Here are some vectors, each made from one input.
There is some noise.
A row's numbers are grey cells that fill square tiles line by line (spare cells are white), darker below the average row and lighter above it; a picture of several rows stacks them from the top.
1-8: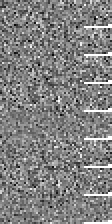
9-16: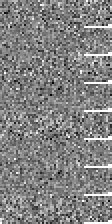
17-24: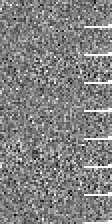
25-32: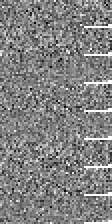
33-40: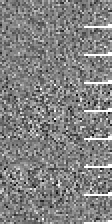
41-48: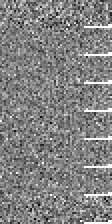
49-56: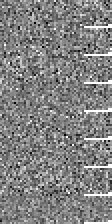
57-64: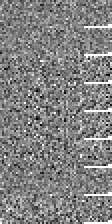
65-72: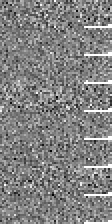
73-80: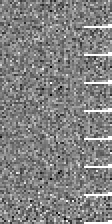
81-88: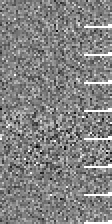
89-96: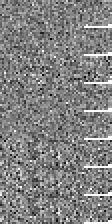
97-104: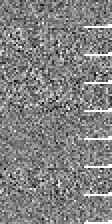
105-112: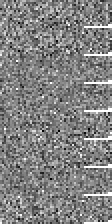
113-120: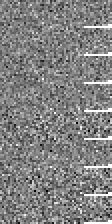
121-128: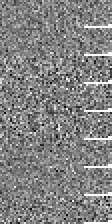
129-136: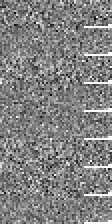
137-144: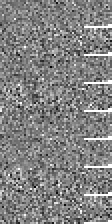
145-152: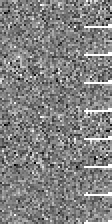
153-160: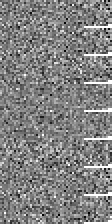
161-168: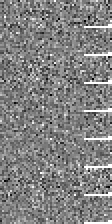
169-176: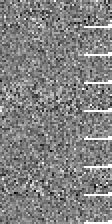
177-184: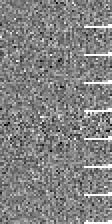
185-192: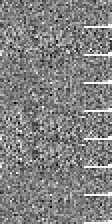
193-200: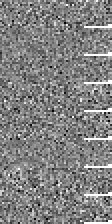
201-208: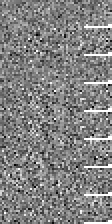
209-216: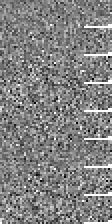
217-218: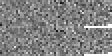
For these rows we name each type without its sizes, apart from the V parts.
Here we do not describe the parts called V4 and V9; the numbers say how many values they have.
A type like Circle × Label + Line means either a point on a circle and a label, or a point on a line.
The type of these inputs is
(Circle + V9) × V4 + Label + Line.
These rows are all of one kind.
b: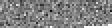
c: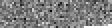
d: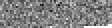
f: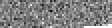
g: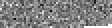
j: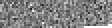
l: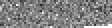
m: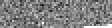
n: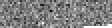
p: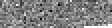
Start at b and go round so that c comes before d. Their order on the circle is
b, p, c, m, n, f, j, d, g, l.
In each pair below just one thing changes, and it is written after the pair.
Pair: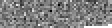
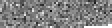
the place on the circle
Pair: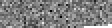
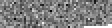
the value of V4
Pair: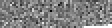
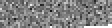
the place on the circle
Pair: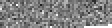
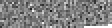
the place on the circle
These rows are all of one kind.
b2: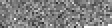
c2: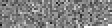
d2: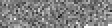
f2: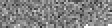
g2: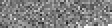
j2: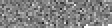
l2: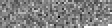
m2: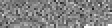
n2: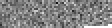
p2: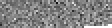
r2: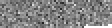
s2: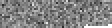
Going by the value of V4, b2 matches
d2 and g2.
